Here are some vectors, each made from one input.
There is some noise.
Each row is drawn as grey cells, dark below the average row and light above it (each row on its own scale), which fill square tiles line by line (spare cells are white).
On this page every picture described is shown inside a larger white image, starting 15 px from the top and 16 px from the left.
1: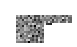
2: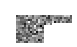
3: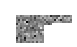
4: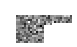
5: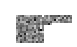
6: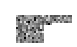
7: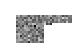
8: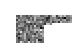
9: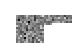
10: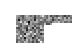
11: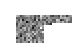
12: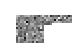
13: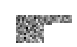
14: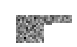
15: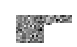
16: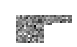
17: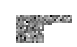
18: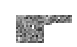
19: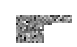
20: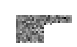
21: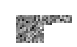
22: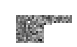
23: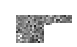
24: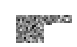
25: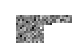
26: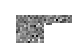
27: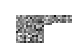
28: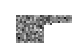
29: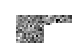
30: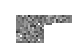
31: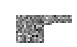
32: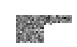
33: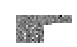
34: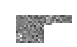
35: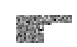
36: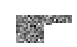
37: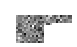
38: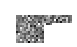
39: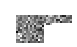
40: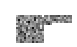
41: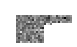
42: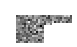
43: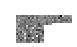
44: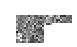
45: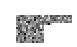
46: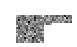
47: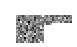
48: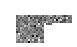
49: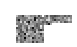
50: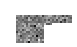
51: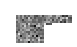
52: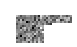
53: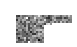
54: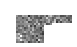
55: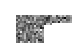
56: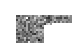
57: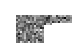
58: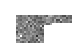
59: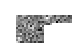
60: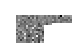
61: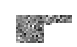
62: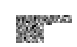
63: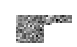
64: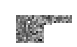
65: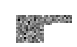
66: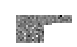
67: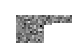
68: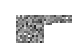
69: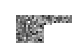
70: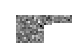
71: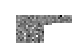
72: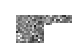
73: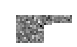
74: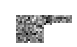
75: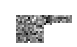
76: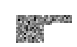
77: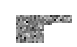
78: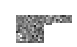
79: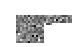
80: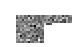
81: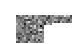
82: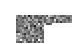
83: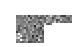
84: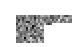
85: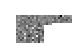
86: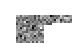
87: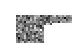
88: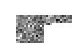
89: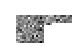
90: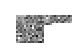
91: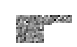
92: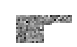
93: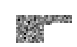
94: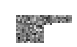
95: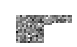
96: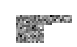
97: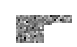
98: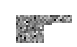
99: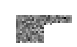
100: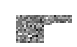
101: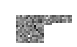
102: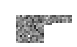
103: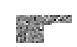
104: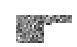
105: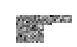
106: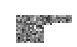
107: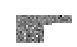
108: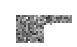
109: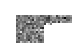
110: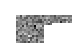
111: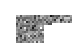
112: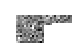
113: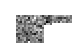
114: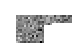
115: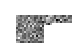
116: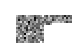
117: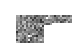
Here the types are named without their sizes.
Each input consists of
either a point on a line, or a list of points on a circle.
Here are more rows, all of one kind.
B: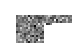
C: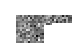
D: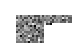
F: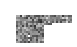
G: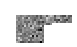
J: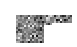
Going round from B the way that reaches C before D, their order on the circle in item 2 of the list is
B, C, F, J, G, D.
